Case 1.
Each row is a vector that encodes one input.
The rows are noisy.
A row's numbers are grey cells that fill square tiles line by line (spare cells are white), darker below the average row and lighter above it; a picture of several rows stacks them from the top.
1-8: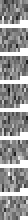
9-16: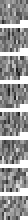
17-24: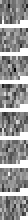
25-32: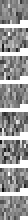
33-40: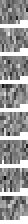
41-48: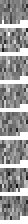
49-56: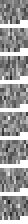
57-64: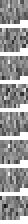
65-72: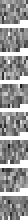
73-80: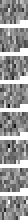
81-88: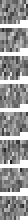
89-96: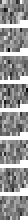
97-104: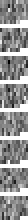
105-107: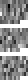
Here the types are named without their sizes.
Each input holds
either a fixed value, or a node of a tree, or three true/false values.
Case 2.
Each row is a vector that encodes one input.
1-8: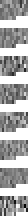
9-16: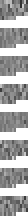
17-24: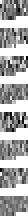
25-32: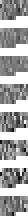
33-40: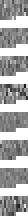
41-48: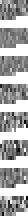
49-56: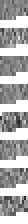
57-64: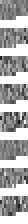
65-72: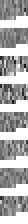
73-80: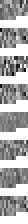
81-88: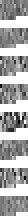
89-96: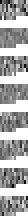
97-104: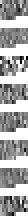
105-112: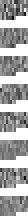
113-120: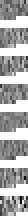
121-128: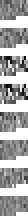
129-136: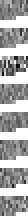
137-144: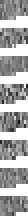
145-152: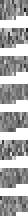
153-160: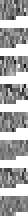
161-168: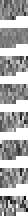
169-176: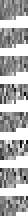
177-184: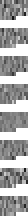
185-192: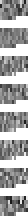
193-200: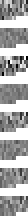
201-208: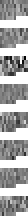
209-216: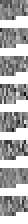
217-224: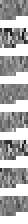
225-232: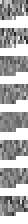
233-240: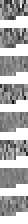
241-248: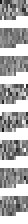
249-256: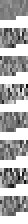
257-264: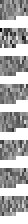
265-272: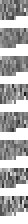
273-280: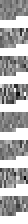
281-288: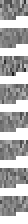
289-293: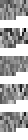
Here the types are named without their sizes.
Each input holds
a true/false value, together with either a fixed value, or a node of a tree.
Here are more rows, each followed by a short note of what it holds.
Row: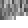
a node of a tree and a true/false value
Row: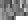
a true/false value
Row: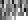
a true/false value
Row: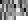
a node of a tree and a true/false value
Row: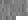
a node of a tree and a true/false value
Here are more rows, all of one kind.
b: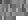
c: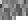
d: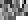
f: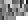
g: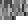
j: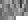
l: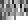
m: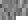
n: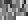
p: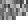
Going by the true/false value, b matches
c, f, g and j.
